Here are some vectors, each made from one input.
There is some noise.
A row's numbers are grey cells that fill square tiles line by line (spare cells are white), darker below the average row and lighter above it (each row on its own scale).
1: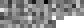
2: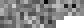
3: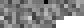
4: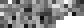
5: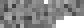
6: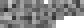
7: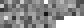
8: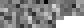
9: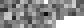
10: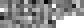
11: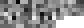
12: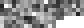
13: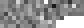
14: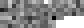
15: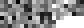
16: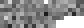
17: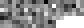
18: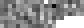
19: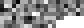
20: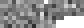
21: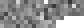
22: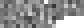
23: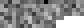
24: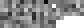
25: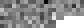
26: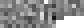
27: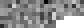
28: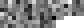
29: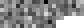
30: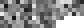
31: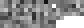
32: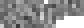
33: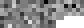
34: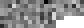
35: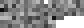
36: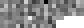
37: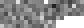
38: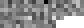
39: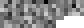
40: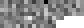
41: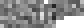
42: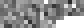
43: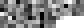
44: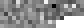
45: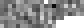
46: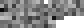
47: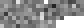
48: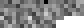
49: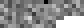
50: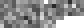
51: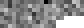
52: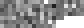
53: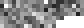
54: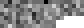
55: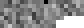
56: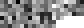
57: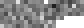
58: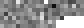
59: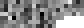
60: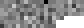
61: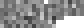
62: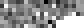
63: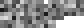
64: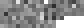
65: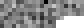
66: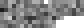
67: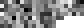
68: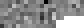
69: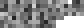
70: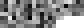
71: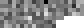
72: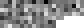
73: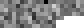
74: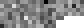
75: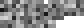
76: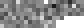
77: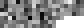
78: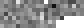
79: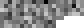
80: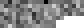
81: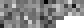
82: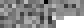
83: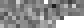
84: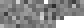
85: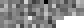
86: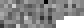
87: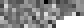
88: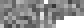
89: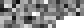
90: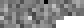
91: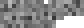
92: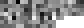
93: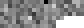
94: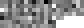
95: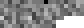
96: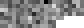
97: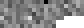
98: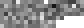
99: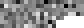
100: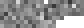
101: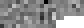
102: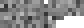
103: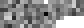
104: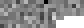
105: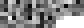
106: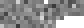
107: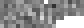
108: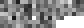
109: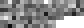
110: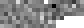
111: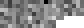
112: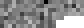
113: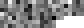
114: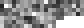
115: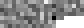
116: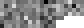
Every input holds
a point on a 7-point line, together with either a fixed value, or five true/false values.
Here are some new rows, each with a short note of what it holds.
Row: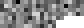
a point on a 7-point line
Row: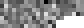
a point on a 7-point line
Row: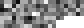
a point on a 7-point line
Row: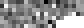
a point on a 7-point line
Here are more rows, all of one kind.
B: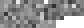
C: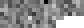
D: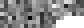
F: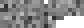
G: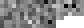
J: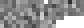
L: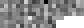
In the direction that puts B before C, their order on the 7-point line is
B, J, F, D, G, L, C.
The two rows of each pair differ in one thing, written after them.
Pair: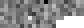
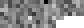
one of the five true/false values
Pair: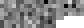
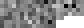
one of the five true/false values
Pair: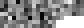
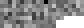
the place on the 7-point line
